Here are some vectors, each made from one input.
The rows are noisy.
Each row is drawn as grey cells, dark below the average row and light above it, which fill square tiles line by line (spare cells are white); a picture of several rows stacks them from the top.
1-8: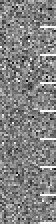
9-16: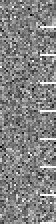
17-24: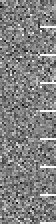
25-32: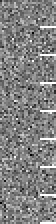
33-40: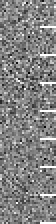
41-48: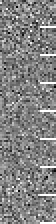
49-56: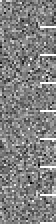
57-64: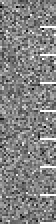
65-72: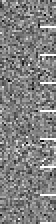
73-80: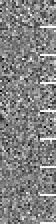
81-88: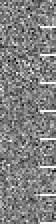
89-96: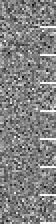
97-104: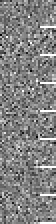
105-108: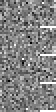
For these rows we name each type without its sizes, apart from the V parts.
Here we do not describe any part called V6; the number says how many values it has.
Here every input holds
a point on a line, together with either a node of a tree, or a value of V6.
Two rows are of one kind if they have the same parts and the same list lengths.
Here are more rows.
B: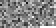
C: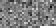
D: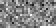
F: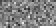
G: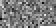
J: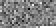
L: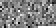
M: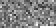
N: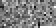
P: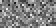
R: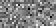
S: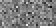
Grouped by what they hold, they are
B, D, L, N, P
C, F, G, J, M, R, S

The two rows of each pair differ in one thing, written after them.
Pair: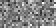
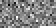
the place on the line
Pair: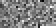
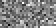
the node of the tree
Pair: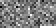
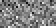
the node of the tree
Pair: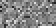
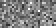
the node of the tree
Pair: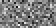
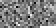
the node of the tree
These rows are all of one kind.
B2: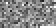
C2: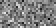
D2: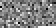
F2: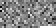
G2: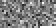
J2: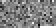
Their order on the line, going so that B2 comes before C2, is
B2, G2, J2, C2, F2, D2.
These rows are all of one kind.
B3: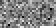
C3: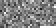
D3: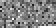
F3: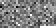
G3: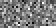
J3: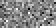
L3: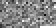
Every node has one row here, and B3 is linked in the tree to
C3.
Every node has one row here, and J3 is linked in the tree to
D3 and L3.
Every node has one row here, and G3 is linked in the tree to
F3.
